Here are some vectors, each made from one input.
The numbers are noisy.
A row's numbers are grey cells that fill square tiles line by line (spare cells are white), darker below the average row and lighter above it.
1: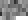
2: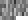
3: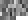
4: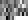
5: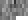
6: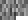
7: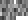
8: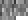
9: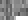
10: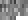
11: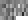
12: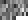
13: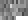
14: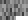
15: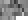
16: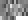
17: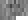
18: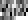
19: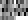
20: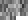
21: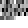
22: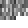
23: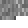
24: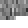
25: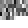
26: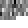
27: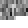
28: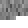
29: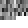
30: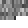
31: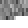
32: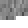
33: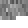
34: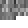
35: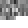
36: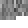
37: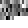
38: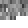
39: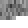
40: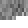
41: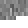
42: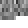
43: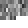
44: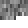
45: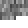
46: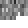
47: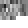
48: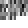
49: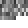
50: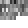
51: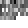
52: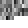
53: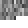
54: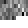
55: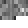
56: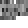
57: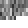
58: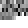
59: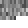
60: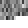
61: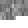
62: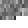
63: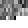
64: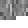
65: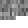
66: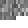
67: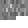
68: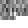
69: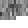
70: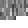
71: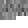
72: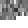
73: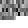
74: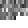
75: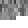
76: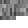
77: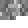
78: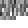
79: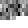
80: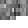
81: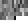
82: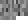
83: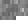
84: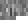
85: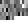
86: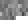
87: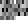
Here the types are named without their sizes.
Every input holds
a node of a tree, together with a list of points on a line.
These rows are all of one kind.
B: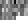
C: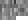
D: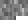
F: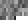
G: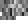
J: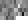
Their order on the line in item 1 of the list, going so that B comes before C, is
G, F, D, B, J, C.
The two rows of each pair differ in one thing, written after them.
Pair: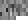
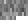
the place on the line in item 2 of the list
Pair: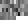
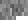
the node of the tree
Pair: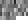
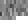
the place on the line in item 2 of the list
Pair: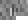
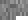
the node of the tree
